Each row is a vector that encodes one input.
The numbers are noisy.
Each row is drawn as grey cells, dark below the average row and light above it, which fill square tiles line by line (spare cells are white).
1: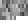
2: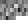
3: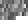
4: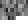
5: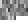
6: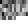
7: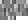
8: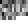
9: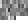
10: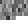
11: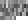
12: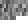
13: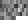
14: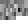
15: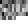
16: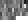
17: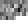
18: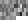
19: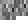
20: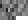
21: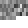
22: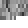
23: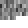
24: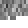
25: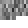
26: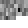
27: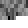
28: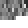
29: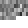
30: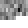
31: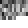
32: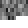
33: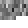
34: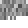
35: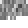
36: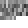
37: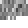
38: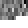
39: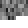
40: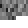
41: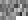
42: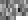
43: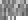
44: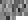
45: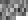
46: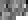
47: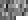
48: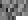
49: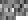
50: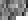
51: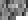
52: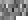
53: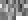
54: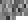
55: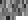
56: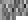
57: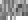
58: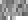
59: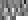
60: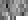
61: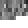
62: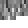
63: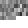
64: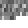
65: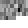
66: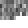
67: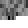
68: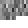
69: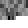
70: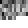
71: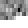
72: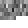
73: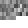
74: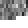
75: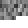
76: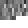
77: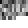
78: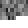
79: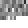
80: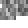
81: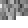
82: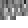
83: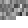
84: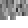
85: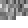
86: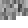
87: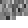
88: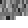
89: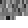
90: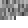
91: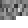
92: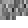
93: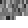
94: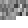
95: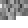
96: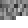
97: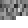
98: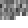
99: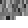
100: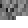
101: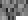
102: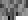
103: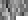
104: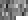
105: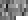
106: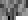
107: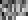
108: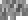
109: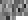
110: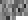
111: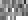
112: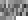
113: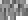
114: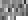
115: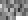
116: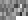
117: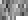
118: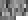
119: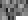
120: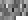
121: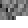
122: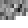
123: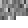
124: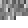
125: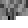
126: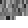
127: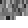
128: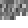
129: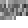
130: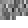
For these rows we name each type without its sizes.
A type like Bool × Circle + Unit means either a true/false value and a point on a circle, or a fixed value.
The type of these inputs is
List(Line).
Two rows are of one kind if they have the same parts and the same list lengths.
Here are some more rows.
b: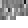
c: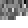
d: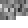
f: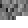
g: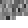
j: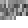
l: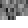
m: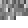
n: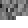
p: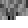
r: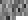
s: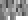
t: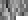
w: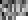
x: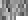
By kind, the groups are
b, c, d, m, s, t, x
f, g, j, l, n, p, r
w

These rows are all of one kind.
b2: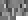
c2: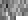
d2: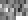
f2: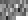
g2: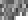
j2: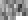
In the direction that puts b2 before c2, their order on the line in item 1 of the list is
g2, b2, c2, j2, d2, f2.
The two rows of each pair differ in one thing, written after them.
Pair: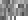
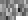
the place on the line in item 1 of the list
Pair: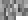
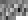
the place on the line in item 1 of the list
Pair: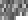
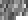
the place on the line in item 2 of the list
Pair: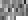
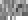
the place on the line in item 2 of the list
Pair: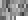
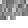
the place on the line in item 2 of the list
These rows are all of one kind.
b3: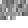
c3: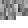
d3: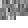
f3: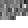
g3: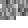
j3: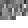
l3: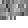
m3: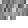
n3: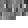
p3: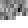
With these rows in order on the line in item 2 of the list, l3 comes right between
c3 and g3.
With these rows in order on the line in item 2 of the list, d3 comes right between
g3 and n3.
